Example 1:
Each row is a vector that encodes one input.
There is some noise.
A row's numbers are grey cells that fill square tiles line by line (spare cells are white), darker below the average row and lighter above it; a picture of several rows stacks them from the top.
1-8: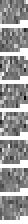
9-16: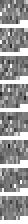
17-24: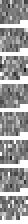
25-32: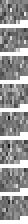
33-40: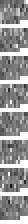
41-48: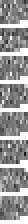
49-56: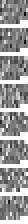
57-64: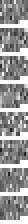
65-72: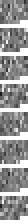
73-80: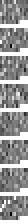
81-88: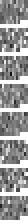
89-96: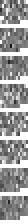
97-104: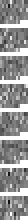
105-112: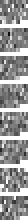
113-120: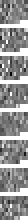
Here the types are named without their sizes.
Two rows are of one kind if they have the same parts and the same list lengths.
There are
2 kinds of row.
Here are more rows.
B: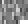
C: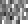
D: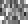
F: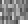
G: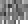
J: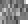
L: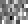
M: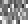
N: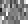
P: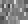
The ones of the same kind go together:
B, D, F, G, J, N, P
C, L, M

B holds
three true/false values.
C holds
a fixed value.
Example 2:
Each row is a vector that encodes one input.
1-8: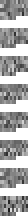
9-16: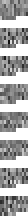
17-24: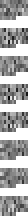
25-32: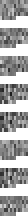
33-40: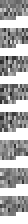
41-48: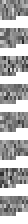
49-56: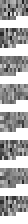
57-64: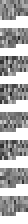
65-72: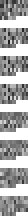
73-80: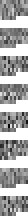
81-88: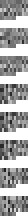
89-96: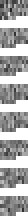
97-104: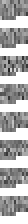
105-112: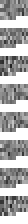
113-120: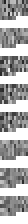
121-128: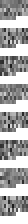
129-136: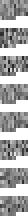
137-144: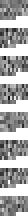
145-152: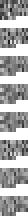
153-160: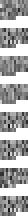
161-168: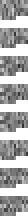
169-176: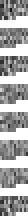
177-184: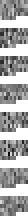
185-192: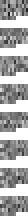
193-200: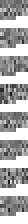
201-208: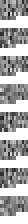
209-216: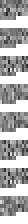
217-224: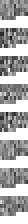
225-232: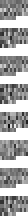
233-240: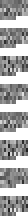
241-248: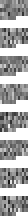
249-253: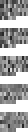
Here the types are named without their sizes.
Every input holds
a point on a line.
